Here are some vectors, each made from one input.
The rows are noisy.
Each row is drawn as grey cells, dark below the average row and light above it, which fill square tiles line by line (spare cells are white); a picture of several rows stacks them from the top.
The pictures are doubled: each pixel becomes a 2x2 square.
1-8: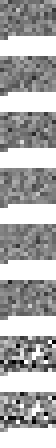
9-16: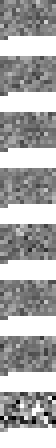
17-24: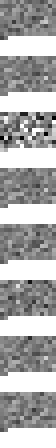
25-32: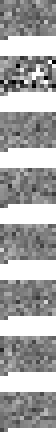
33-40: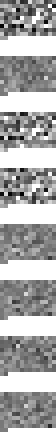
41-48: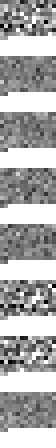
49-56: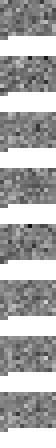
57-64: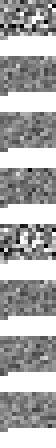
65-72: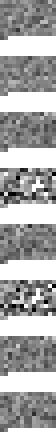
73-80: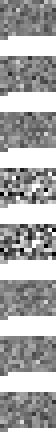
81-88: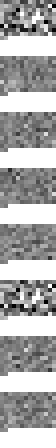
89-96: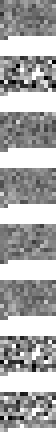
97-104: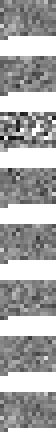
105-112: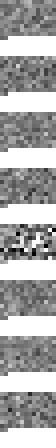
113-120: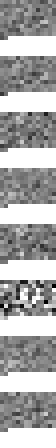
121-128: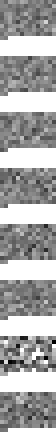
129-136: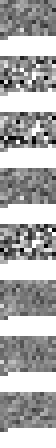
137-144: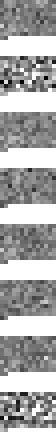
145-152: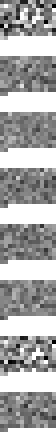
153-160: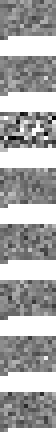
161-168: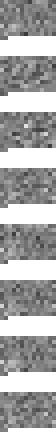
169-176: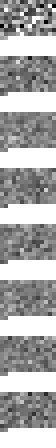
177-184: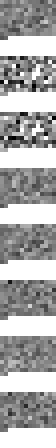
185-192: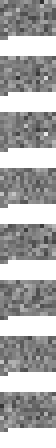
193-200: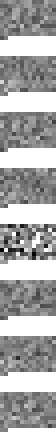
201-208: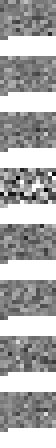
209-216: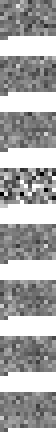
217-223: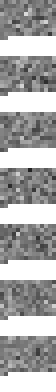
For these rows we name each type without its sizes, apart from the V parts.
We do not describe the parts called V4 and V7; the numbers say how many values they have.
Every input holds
either a point on a line and four true/false values, or a value of V4 and a value of V7.
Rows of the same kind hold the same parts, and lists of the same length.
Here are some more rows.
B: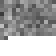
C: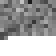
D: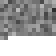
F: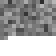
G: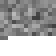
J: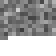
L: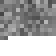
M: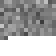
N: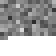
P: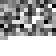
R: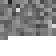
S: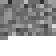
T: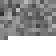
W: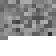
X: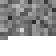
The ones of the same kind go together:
B, C, D, F, G, J, L, M, N, R, S, T, W, X
P

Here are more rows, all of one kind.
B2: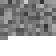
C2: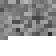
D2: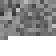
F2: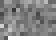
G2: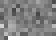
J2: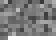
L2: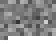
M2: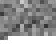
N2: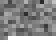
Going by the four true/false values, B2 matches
C2, D2 and M2.
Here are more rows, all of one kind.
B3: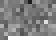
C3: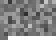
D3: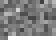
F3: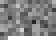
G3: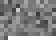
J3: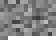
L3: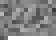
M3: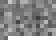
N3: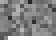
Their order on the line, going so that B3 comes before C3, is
F3, N3, L3, J3, M3, B3, G3, C3, D3.
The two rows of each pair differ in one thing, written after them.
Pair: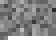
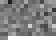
the place on the line
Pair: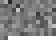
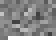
the place on the line
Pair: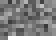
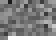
one of the four true/false values
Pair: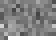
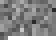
the place on the line
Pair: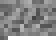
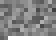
one of the four true/false values
